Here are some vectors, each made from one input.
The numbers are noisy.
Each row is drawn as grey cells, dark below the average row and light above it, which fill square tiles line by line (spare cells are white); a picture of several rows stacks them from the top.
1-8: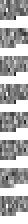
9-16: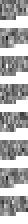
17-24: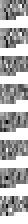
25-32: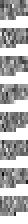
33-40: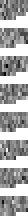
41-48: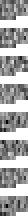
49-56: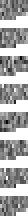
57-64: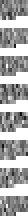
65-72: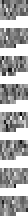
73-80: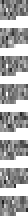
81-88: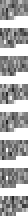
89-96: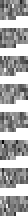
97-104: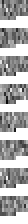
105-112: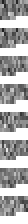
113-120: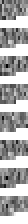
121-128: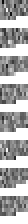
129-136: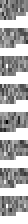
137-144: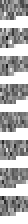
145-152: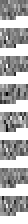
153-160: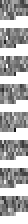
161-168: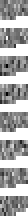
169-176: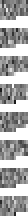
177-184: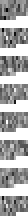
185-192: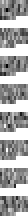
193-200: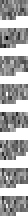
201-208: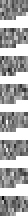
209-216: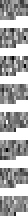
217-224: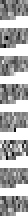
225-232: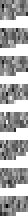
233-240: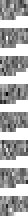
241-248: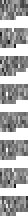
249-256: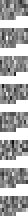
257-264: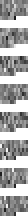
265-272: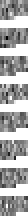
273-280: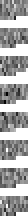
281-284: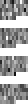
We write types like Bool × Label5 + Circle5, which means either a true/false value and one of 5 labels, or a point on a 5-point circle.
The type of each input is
Tree13 + Unit.
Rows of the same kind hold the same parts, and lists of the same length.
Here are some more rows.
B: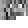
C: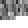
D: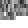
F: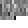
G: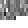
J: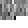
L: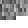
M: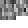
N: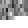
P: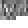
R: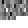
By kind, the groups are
B
C, D, F, G, J, L, M, N, P, R

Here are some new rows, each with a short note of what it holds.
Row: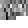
a fixed value
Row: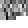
a fixed value
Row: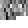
a fixed value
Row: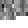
a node of a 13-node tree
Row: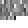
a node of a 13-node tree
